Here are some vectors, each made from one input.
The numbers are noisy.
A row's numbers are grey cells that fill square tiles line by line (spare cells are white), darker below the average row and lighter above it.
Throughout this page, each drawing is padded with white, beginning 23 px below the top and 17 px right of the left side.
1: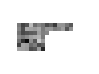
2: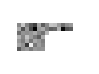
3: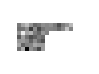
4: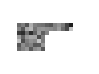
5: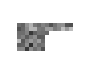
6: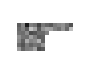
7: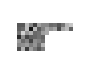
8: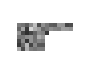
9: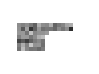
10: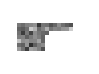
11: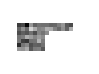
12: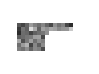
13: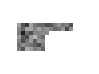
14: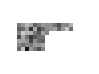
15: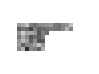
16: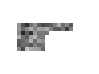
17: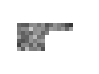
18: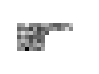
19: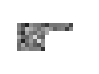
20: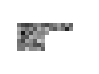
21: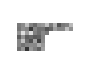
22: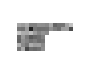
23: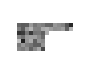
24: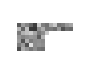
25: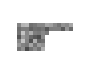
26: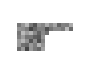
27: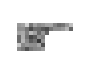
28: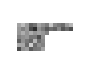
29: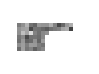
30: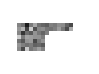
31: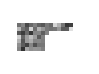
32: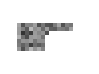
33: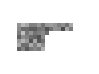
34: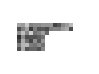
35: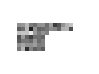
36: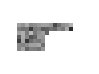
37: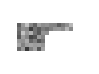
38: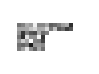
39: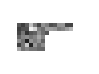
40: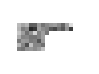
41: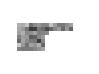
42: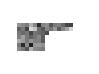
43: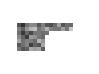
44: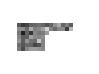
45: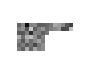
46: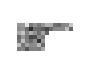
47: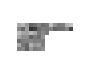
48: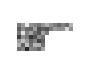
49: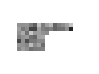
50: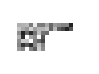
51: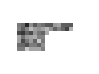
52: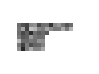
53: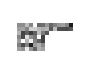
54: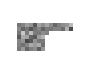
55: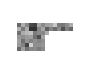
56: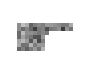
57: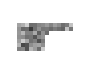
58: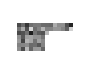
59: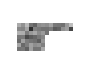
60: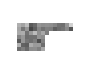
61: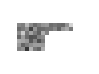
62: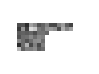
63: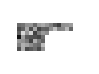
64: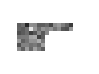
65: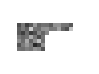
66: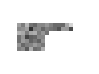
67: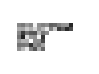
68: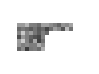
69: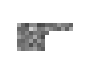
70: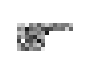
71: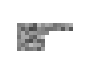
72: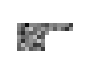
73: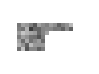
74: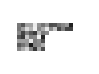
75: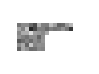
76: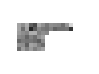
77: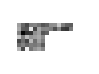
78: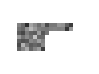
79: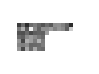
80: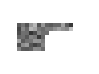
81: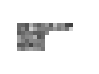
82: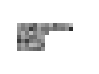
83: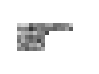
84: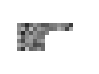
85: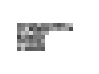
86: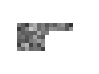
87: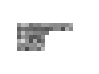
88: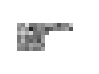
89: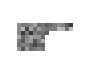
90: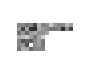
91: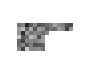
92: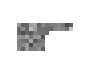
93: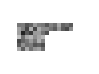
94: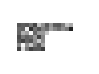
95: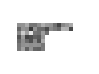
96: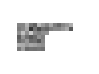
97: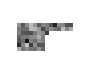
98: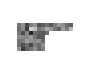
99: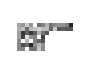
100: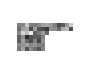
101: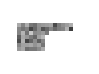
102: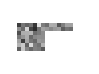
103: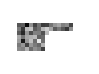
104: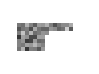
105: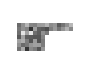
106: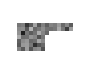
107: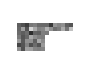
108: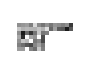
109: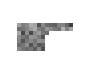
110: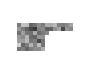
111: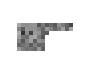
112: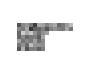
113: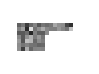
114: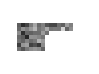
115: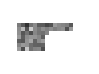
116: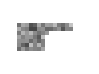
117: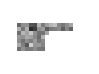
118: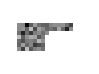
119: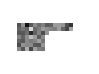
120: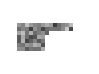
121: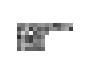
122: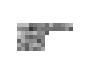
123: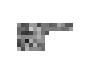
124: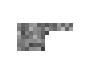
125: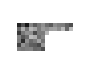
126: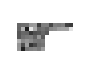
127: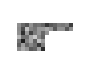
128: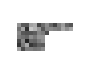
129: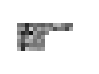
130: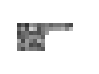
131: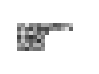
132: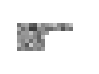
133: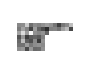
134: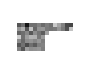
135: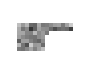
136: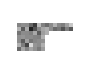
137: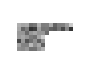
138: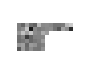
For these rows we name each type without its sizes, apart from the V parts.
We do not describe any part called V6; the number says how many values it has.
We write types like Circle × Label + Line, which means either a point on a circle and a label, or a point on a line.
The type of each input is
List(Bool × V6).
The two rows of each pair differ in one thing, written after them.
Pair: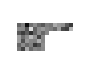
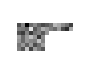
the value of V6 in item 2 of the list
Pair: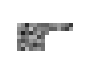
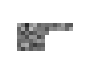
the true/false value in item 2 of the list
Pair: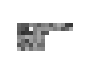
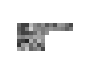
the true/false value in item 1 of the list
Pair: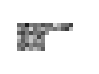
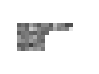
the value of V6 in item 2 of the list
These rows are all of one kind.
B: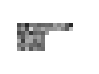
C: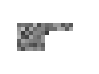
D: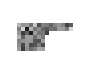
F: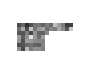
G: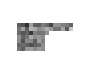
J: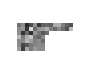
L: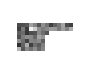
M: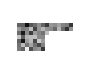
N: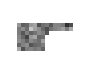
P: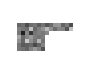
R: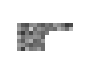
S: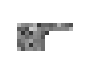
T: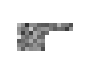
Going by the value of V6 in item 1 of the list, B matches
D, M and R.
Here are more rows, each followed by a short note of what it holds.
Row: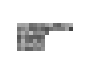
a list of one item
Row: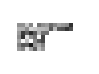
the empty list
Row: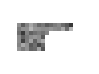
a list of two items
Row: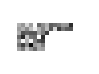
the empty list
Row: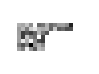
the empty list
